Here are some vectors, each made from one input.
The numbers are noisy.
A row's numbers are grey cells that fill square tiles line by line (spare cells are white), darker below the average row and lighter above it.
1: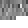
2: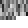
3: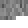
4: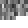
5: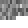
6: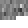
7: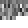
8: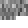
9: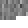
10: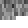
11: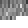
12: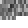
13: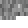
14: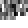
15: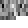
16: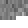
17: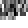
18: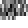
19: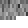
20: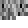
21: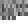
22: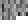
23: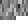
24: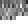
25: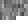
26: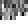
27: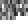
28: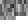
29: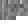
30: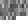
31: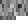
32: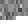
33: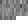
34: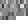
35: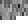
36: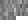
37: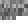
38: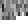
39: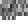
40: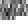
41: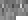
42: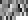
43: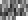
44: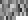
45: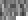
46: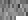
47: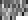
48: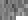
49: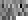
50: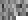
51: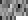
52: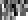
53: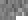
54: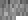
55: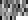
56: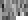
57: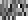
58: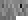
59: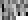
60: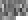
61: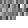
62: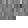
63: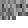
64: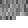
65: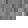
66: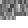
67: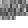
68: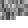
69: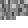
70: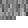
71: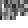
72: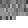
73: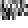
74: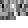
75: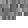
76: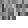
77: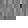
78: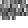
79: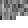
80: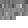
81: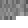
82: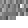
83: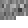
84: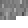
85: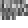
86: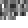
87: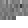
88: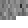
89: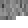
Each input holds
either one of 6 labels, or four true/false values.
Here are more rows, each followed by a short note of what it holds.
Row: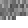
four true/false values
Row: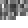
four true/false values
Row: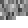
one of 6 labels
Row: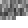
one of 6 labels
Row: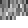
four true/false values
